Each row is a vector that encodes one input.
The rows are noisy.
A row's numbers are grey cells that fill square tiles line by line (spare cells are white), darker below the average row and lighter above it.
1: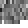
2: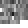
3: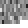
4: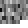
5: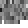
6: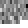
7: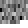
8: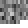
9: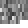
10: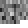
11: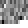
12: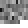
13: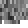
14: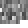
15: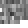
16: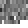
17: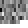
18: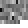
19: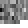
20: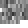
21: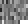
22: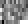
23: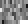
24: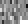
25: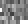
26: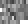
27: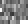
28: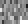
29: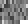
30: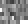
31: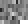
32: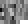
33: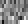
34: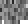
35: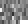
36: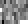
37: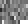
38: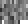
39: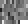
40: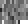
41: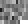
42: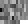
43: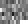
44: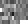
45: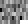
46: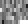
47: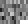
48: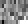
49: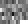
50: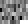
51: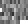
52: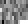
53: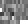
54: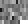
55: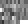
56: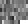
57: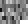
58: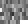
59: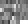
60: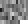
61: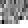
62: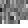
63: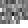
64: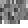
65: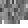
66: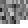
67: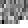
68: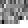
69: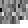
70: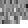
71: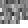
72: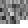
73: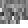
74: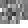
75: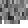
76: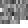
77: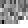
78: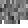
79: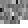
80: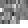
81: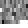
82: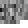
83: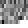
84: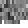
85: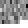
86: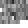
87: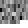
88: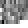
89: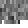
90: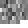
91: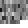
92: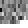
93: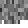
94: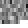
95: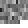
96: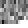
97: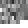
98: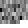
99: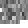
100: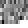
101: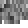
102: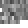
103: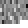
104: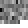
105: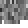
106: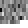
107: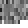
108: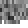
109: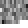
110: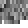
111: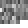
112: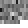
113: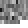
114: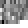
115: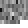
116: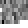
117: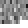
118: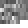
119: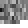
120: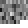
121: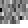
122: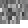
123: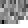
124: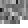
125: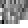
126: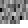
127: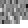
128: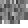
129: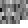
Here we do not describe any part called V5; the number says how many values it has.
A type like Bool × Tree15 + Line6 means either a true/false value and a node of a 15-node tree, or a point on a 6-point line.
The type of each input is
Bool × (Line4 × V5 + Line7).
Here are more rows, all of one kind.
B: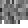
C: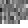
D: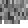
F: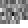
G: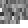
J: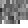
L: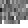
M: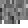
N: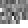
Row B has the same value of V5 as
J and M.
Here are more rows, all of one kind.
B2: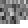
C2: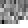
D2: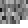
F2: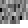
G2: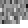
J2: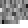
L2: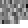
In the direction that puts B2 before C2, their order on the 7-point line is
G2, L2, J2, B2, D2, F2, C2.
